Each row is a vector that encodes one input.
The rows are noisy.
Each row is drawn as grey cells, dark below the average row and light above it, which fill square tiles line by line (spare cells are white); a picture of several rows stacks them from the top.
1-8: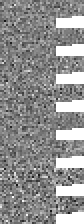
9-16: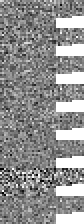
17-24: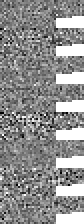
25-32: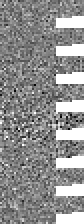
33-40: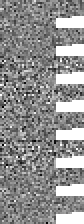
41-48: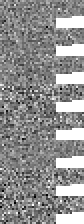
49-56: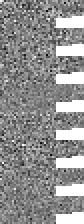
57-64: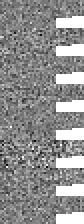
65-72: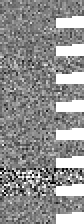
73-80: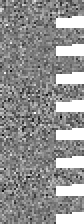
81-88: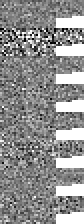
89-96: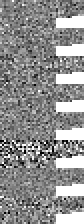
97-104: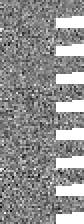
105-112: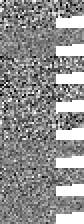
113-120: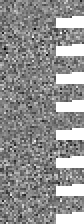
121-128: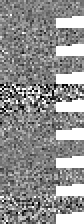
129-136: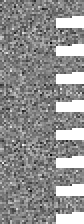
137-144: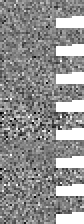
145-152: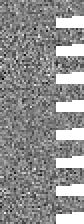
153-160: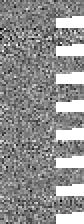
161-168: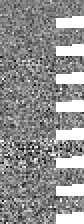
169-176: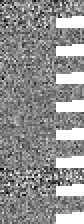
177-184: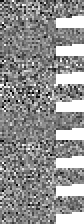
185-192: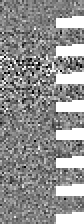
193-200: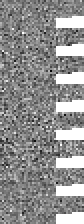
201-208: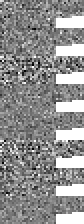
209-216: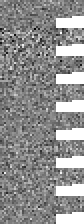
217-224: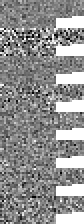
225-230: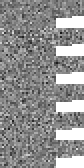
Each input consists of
either a point on a 7-point line, or three true/false values, or a list of up to three points on a 5-point circle.
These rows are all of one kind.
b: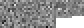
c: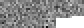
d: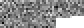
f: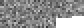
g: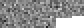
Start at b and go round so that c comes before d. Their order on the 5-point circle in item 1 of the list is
b, g, c, d, f.
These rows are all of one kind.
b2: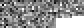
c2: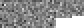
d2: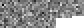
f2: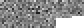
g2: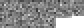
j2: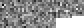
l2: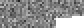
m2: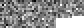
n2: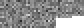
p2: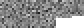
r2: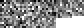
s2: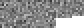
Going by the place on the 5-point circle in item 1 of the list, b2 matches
c2 and d2.
